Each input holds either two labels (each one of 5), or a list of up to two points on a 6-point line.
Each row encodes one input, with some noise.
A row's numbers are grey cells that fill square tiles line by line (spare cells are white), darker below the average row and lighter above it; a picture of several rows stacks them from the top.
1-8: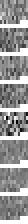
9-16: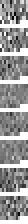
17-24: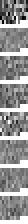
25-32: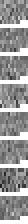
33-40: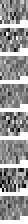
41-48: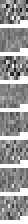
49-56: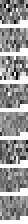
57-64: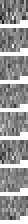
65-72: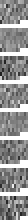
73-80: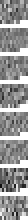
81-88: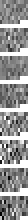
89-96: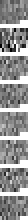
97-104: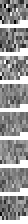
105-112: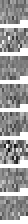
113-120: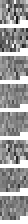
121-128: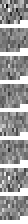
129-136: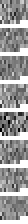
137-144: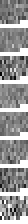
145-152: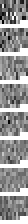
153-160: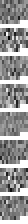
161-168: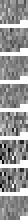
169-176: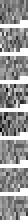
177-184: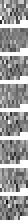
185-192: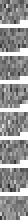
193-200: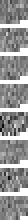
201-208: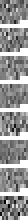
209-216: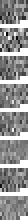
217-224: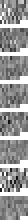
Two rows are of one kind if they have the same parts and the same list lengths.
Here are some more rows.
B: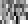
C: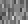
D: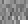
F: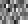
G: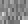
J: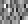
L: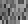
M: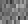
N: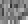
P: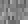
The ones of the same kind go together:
B, C, D
F, G, P
J, N
L, M

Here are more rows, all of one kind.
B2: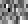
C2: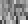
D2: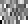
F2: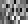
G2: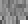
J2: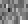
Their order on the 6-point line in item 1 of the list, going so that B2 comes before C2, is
F2, B2, J2, G2, C2, D2.
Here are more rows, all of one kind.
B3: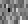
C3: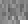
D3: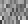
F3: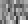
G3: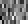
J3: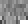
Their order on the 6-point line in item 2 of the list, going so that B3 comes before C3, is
D3, J3, G3, F3, B3, C3.
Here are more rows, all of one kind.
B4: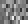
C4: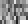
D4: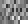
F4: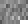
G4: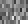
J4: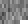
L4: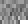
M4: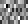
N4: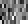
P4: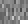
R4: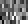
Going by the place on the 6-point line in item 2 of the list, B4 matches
L4 and N4.
